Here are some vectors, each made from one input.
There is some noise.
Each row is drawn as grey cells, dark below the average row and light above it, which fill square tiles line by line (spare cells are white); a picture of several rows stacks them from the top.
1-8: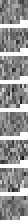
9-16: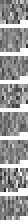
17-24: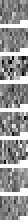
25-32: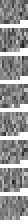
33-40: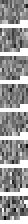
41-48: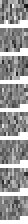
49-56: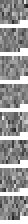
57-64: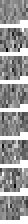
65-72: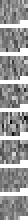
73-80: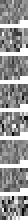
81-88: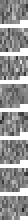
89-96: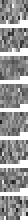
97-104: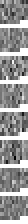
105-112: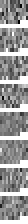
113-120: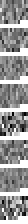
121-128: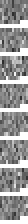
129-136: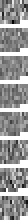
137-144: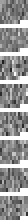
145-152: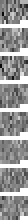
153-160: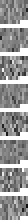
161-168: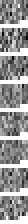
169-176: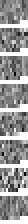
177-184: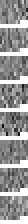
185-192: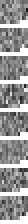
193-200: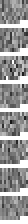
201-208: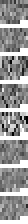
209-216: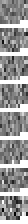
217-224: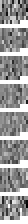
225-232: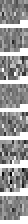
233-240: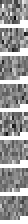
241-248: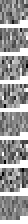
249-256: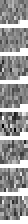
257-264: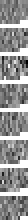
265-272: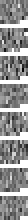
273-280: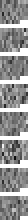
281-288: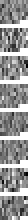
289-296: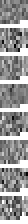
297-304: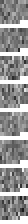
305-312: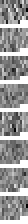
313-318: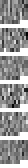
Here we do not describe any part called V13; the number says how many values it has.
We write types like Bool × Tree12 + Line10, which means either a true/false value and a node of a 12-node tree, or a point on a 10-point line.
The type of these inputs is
(Label7 + Line11) × V13.
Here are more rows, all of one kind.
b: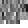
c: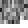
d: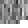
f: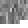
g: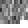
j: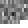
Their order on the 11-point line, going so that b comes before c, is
f, b, j, d, g, c.
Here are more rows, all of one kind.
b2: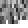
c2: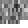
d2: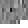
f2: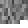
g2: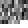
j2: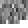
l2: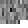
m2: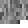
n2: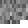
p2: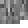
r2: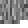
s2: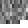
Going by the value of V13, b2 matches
c2 and j2.
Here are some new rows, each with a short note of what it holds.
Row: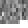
a point on an 11-point line and a value of V13
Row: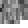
a point on an 11-point line and a value of V13
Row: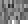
a point on an 11-point line and a value of V13
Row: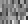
a point on an 11-point line and a value of V13
